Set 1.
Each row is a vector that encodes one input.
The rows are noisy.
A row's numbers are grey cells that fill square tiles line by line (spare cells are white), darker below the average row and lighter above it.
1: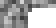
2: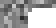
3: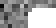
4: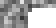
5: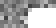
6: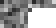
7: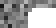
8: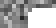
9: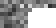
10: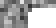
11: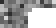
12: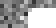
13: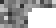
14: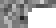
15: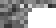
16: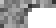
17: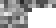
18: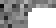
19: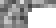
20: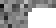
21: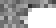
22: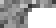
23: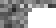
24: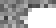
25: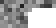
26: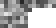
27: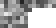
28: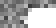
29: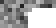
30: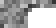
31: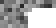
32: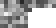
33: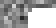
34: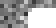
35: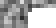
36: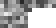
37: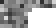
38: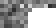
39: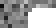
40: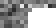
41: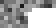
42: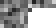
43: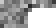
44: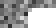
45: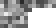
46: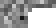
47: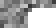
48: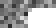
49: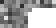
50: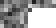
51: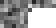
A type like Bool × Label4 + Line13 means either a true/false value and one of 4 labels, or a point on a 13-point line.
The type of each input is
Circle10 + Unit.
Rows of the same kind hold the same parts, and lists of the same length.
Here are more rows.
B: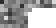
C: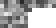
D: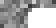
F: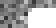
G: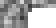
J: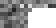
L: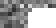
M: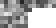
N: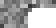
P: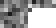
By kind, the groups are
B, D, F, G, J, L, N, P
C, M

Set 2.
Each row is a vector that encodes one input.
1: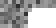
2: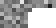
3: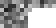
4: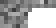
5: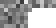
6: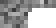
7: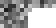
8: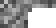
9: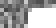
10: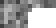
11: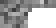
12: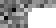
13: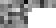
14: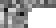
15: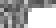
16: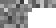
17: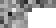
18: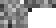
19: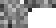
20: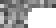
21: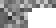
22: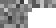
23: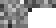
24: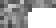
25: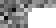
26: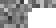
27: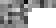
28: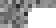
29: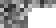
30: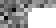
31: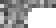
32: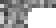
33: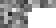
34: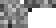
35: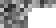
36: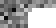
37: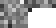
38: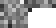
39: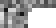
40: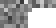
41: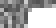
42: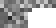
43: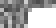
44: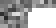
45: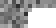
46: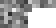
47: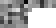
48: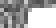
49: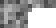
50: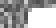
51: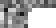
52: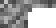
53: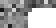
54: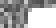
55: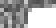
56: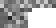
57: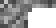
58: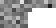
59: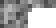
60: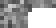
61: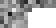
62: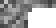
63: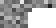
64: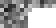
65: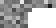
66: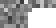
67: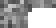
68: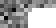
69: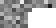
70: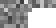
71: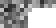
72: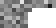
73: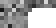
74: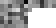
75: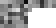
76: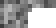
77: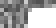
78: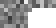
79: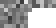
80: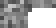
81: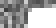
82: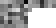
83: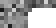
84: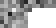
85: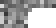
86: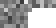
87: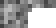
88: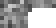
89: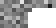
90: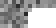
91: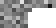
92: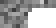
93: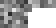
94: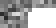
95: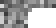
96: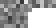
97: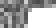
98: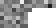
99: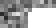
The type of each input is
Tree19.
